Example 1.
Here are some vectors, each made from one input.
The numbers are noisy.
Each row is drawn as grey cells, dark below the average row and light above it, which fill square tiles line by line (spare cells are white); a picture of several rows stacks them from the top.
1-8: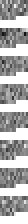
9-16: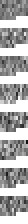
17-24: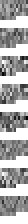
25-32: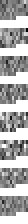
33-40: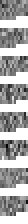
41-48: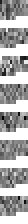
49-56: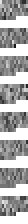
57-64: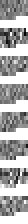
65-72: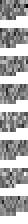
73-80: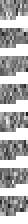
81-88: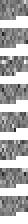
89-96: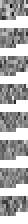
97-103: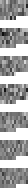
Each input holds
either a point on a 5-point circle, or a point on an 8-point circle, or a fixed value, or a node of a 9-node tree.
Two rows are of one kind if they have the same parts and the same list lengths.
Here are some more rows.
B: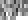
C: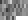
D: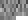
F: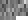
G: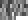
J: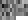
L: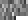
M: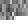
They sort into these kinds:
B
C, M
D, F, J
G, L

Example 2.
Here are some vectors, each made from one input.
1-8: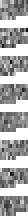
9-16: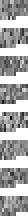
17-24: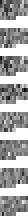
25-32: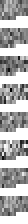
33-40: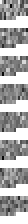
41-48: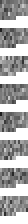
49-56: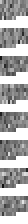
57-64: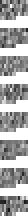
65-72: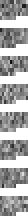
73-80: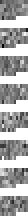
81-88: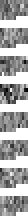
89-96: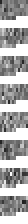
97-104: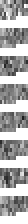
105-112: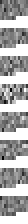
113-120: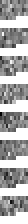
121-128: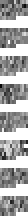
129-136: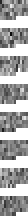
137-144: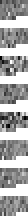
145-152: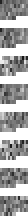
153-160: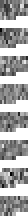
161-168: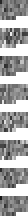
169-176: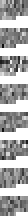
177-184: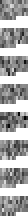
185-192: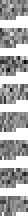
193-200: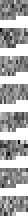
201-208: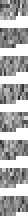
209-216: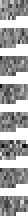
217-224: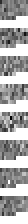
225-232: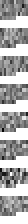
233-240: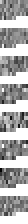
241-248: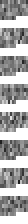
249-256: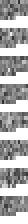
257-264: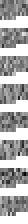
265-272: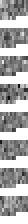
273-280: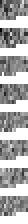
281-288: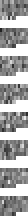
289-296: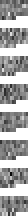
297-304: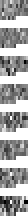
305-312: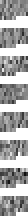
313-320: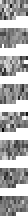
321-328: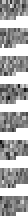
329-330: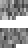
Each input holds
either a point on an 8-point circle, or a point on a 17-point circle, or a fixed value, or a node of a 13-node tree.
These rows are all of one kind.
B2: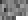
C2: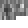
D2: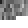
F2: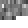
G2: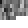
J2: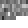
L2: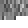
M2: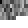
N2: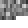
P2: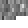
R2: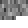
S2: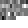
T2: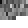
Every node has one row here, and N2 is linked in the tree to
M2.
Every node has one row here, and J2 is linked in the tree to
G2 and S2.
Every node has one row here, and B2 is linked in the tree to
G2 and R2.
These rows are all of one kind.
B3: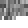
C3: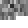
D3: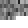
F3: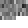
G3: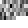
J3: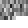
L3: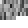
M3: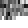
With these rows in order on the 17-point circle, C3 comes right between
D3 and F3.
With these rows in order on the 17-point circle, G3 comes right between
B3 and L3.
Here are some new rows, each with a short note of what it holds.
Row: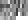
a fixed value
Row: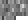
a node of a 13-node tree
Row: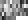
a point on an 8-point circle
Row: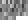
a point on an 8-point circle
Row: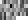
a point on a 17-point circle
